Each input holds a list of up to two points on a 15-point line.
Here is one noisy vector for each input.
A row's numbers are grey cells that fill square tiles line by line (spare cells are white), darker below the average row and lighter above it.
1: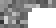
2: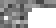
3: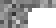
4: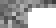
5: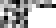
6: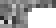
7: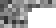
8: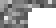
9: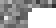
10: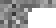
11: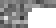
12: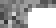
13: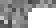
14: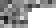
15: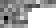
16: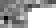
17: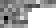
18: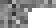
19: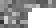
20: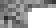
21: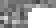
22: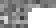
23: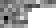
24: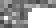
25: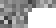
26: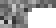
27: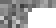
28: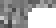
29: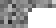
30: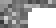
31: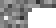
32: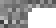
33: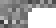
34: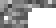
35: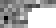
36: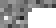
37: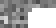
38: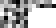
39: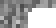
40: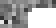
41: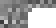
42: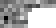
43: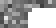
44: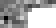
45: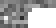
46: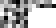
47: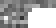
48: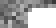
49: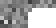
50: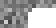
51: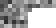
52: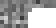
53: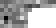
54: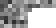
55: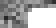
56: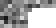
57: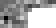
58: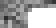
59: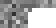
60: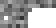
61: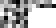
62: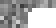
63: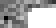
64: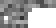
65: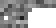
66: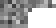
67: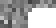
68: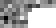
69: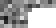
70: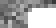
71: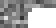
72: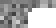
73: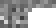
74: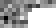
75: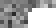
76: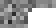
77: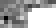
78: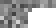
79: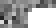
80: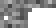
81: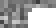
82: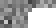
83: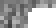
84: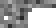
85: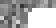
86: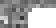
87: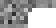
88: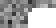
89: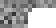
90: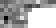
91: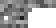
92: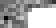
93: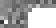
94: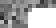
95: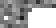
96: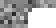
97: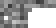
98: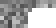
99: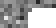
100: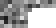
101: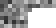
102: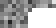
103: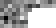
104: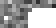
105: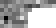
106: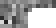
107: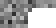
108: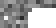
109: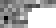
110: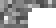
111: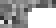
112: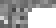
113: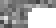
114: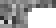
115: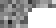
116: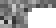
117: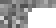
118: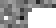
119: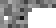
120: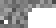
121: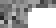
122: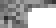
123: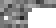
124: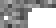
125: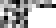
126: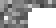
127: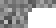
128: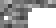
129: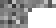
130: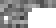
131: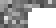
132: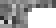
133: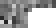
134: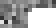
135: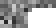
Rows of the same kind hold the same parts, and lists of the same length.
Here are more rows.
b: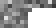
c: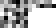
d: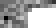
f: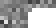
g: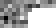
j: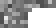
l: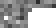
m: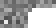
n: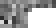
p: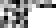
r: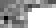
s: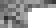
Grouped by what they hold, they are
b, f, j, l, m
c, p
d, g, n, r, s

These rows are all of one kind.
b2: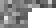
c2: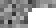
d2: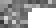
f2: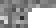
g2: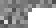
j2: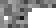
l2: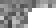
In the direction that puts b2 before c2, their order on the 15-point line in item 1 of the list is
j2, b2, d2, f2, g2, l2, c2.
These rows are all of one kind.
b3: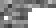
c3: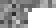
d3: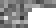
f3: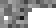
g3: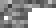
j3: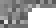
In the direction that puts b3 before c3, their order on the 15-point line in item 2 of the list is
j3, g3, b3, c3, d3, f3.
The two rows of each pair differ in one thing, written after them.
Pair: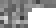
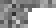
the place on the 15-point line in item 1 of the list
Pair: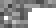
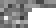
the place on the 15-point line in item 2 of the list
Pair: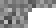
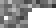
the place on the 15-point line in item 1 of the list
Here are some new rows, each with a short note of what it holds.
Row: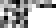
the empty list
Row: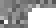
a list of two items
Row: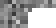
a list of two items
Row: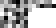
the empty list
